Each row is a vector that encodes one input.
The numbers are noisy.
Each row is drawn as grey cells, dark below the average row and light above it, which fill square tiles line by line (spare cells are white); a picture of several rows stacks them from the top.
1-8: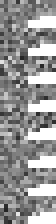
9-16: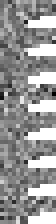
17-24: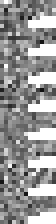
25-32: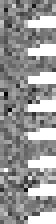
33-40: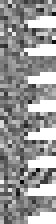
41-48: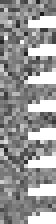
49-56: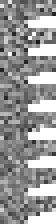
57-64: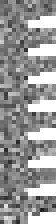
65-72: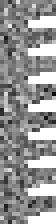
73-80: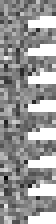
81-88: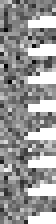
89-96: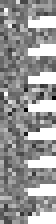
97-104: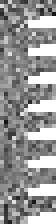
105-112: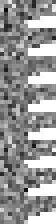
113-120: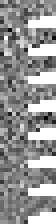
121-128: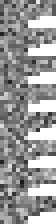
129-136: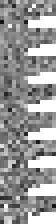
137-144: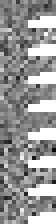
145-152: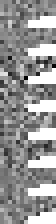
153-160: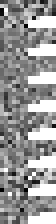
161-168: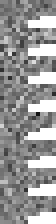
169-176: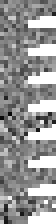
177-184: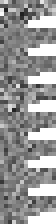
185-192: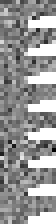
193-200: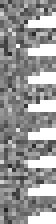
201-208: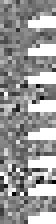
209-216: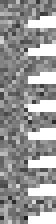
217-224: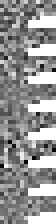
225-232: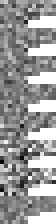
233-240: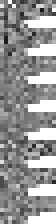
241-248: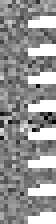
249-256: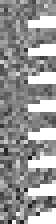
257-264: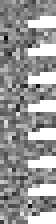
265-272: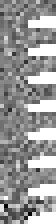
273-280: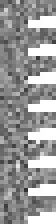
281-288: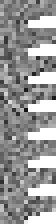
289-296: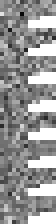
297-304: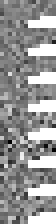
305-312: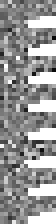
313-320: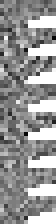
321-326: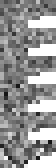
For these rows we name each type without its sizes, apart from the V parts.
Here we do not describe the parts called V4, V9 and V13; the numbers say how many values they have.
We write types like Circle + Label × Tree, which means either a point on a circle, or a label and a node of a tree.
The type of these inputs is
(Bool × V4 + V13) × V9 + List(Line).
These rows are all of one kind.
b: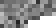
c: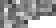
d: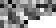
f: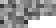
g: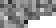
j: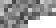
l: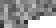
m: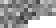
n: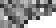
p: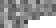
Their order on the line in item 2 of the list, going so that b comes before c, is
d, j, l, n, b, g, p, m, c, f.
